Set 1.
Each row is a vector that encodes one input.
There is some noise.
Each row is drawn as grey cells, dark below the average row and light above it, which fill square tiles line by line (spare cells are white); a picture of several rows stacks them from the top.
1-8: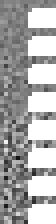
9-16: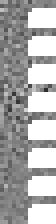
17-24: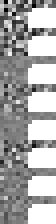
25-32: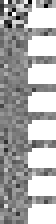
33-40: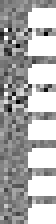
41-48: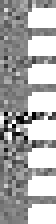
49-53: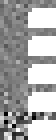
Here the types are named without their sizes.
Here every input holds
a node of a tree, together with either a point on a circle, or a fixed value.
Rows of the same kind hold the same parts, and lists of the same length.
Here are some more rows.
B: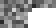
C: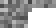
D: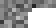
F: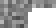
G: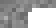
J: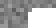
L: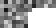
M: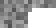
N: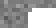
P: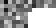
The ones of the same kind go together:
B, C, D, F
G, J, L, M, N, P

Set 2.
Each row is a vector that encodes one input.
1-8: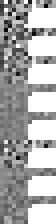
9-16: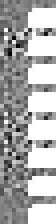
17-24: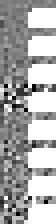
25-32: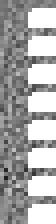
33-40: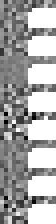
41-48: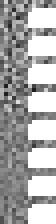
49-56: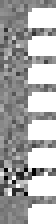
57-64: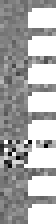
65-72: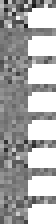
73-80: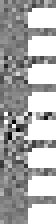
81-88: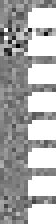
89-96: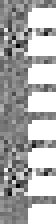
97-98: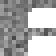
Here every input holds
a point on a 7-point line, together with either a fixed value, or a node of a 9-node tree.
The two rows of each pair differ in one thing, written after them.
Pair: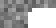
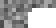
the node of the tree
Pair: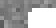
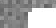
the place on the 7-point line
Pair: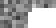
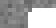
the node of the tree
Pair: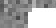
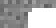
the node of the tree
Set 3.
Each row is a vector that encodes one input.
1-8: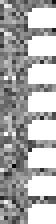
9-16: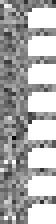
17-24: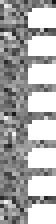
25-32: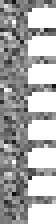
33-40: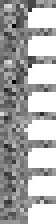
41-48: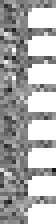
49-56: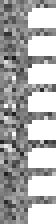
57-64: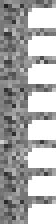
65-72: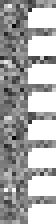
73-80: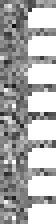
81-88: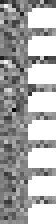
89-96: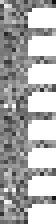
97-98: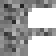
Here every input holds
either one of 5 labels, or a point on a 6-point line.
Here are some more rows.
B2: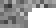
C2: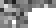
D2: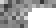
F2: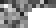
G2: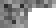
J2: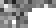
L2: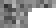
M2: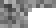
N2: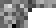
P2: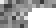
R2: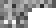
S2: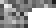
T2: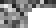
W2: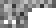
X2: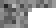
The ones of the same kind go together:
B2, D2, G2, L2, M2, P2, X2
C2, F2, J2, N2, R2, S2, T2, W2

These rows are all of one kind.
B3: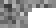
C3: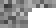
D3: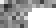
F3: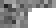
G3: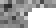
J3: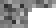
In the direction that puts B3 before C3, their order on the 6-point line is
J3, F3, B3, C3, G3, D3.
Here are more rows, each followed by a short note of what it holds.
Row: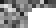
one of 5 labels
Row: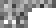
one of 5 labels
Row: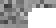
a point on a 6-point line
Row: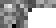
one of 5 labels
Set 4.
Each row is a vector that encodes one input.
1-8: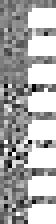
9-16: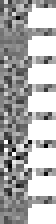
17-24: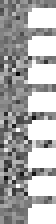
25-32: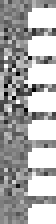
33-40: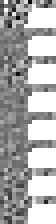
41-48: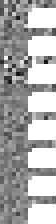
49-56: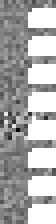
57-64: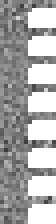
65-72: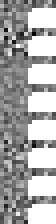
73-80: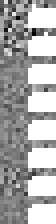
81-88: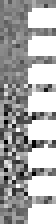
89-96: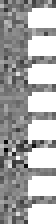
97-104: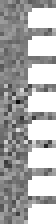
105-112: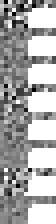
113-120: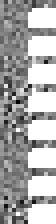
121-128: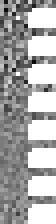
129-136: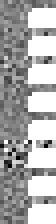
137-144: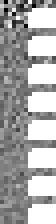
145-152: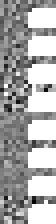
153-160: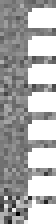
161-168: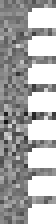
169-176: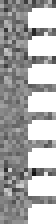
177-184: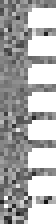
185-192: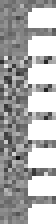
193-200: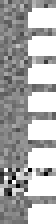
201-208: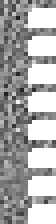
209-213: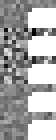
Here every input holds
a point on a 16-point circle and a true/false value.
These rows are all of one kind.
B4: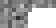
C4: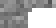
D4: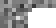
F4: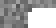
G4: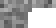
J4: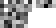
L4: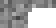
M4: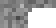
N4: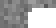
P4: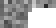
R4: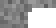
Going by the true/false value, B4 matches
L4 and M4.
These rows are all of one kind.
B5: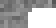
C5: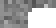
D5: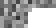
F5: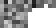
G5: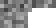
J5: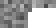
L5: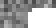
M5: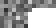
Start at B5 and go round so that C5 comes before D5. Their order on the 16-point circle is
B5, L5, J5, C5, F5, D5, G5, M5.
